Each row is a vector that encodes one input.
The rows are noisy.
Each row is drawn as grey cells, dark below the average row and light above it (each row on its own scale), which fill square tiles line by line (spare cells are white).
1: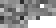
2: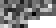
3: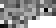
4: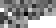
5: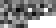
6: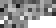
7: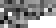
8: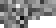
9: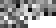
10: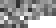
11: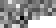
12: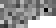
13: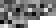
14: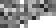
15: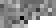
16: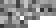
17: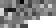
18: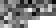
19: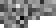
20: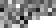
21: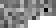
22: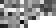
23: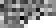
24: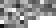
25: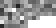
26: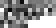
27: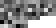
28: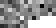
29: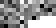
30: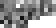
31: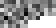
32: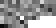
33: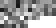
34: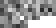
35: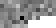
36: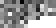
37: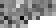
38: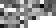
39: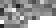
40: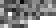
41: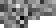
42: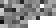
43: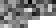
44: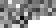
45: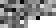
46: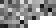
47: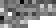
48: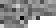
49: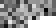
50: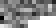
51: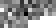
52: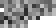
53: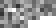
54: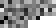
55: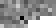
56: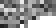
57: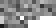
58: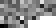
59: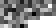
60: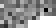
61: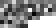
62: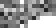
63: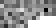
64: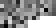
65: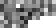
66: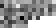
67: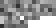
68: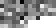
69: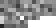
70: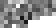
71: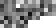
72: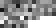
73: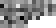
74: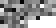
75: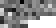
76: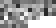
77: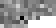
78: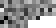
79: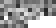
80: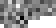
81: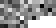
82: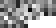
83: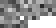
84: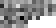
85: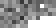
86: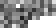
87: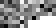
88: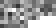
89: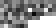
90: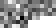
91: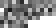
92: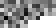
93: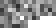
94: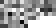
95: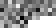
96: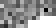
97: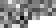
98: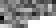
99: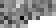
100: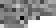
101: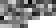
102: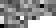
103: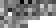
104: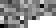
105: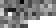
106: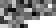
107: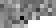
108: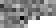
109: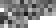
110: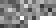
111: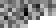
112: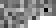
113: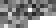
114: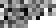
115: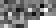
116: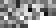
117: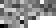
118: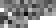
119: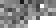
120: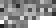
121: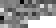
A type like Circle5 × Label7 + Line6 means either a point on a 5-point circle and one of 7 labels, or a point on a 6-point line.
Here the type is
Bool × Bool × Bool × (Line5 + Line6).
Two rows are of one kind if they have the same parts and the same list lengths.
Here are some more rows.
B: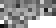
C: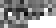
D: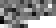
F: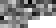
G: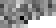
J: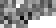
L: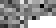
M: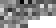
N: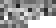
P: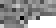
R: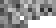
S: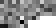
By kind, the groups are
B, L, N, R, S
C, D, F, G, J, M, P

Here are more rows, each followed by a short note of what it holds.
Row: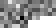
a point on a 5-point line and three true/false values
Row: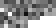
a point on a 5-point line and three true/false values
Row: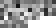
a point on a 6-point line and three true/false values
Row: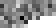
a point on a 5-point line and three true/false values
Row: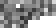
a point on a 5-point line and three true/false values
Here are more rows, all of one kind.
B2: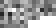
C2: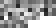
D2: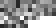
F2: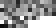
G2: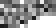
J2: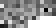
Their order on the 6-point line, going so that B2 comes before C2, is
B2, C2, D2, F2, J2, G2.
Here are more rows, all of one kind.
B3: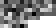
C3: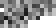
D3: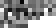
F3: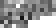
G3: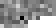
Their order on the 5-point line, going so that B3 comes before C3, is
B3, D3, C3, G3, F3.
